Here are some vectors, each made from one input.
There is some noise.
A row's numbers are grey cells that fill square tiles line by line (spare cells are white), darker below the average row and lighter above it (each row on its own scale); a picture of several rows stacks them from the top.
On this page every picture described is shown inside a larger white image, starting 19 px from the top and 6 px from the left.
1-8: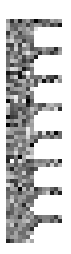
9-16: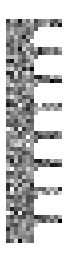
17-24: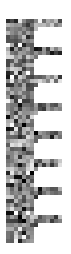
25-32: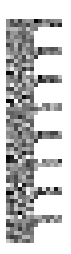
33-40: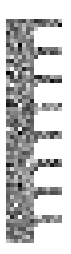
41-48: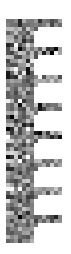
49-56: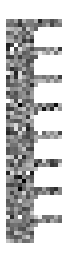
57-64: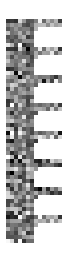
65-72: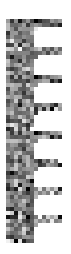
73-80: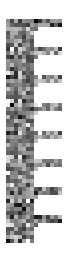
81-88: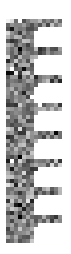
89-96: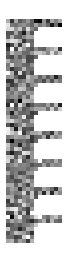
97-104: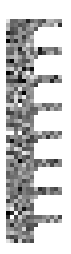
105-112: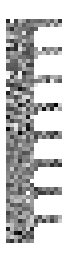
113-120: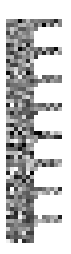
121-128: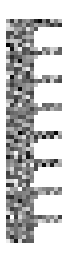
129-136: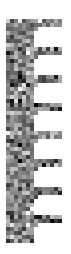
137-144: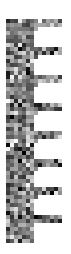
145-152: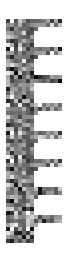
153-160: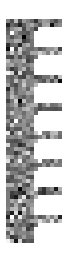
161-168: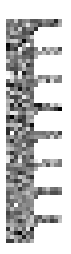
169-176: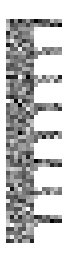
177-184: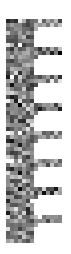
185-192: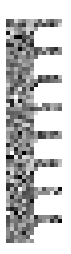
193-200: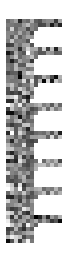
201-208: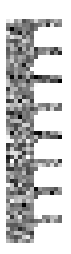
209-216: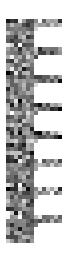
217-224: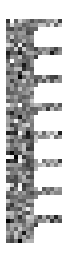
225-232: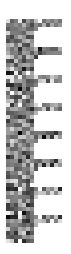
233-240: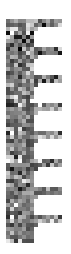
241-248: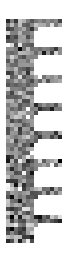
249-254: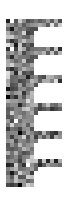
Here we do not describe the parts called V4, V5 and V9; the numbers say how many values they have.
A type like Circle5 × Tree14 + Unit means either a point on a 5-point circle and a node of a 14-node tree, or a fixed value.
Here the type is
Bool × V4 + List2(Circle6) + V5 × V9.
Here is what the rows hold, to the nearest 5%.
About 15% of them hold a true/false value and a value of V4. About 40% of them hold a value of V5 and a value of V9. The rest are lists of up to two points on a 6-point circle: a few of all rows are empty, 25% hold one and 20% two.
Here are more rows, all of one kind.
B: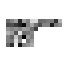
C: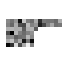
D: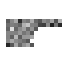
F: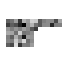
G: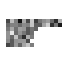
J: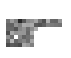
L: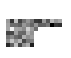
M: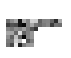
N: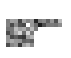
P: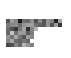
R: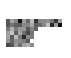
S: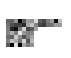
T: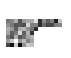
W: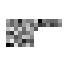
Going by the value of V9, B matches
F, M, S and T.
